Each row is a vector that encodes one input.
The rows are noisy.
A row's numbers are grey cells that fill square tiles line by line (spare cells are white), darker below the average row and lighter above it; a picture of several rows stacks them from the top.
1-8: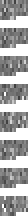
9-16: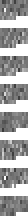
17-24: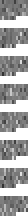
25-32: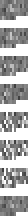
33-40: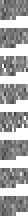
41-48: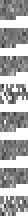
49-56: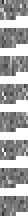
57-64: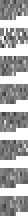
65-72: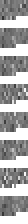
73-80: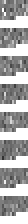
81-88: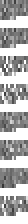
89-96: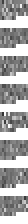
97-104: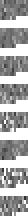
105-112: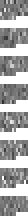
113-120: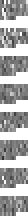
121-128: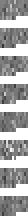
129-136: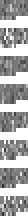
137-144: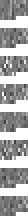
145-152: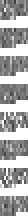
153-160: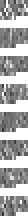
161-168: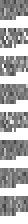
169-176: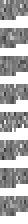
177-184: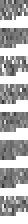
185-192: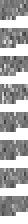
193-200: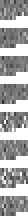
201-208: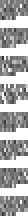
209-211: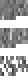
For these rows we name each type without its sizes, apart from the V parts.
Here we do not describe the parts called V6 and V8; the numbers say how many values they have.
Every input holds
a value of V6, together with either a point on a line and a true/false value, or a value of V8.
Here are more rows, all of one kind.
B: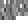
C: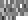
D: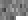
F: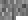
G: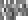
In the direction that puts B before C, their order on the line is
B, C, G, F, D.
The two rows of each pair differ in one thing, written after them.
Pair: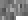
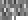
the true/false value
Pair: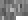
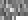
the place on the line
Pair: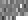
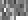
the value of V6
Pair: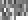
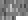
the true/false value
